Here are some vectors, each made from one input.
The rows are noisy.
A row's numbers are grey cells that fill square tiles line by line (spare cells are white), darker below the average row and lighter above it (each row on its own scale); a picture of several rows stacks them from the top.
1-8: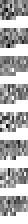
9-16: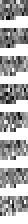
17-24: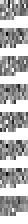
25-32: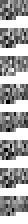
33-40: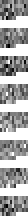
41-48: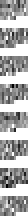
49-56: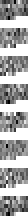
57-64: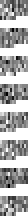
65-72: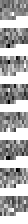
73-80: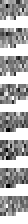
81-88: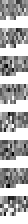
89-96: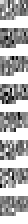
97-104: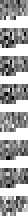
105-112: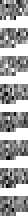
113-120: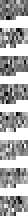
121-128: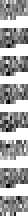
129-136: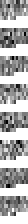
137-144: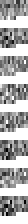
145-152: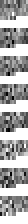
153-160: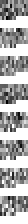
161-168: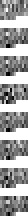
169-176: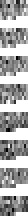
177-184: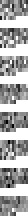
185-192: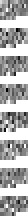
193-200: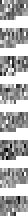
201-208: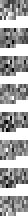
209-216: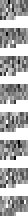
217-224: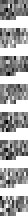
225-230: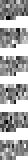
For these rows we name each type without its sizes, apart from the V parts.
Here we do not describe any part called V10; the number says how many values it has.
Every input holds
a list of items, each a true/false value and a value of V10.
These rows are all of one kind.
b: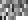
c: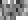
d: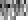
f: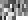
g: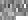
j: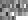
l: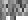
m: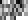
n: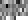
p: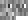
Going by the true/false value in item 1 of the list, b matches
f, g, j and p.
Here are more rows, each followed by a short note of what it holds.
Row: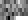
a list of one item
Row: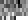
a list of two items
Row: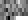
a list of one item
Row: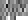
a list of two items
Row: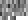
a list of two items
